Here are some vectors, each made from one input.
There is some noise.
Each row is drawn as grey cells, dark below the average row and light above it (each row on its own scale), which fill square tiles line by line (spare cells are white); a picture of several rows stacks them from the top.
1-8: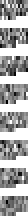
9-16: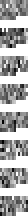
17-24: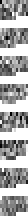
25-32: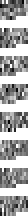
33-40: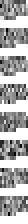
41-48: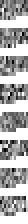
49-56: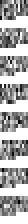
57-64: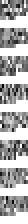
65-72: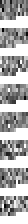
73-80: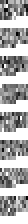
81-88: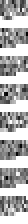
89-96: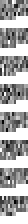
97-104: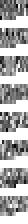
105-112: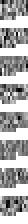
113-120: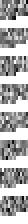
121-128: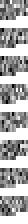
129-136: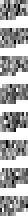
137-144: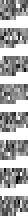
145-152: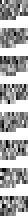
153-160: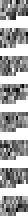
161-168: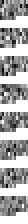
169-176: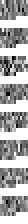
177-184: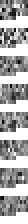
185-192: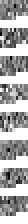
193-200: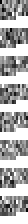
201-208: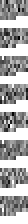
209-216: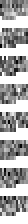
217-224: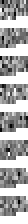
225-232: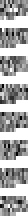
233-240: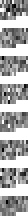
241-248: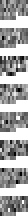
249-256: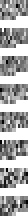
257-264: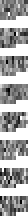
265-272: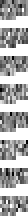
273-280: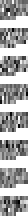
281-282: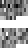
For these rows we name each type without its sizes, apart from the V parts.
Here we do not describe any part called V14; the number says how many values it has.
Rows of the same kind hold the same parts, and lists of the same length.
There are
2 kinds of row.
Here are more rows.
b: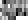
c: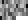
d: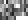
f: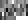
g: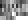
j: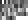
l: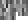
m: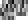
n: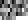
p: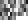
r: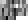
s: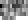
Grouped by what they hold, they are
b, g, j, m, n, r, s
c, d, f, l, p

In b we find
a point on a circle and a value of V14.
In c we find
a point on a line and a value of V14.
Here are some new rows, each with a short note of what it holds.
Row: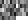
a point on a line and a value of V14
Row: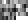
a point on a line and a value of V14
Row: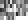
a point on a circle and a value of V14
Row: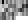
a point on a line and a value of V14
